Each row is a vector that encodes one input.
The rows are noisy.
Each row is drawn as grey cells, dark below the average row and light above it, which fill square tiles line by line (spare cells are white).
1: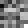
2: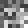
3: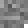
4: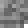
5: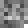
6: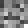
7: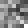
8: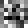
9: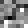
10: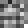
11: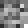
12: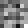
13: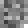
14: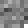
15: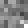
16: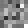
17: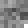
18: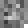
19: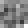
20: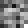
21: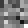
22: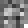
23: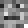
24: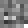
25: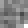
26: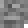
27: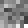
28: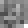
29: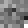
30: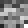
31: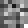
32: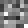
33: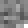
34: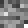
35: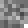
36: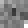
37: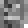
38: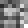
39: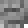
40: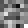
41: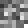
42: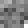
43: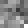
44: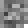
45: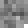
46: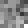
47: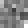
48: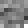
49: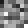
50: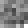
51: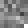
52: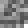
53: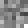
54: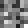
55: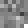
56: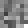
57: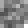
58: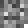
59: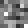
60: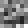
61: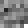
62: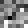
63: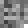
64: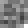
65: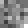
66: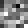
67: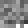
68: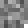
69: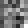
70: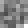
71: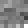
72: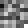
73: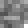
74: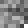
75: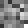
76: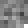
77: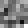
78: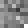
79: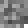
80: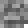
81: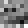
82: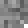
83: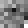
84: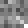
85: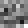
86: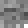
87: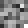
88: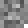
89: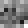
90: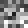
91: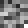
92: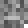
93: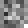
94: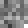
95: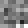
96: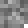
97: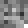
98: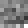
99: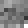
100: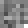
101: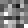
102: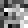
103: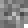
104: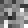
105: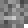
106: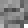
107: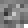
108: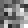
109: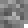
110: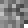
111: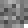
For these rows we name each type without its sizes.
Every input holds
either a fixed value, or two labels, or four true/false values.
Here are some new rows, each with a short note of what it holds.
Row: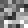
a fixed value
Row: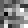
a fixed value
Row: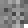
four true/false values
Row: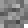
four true/false values
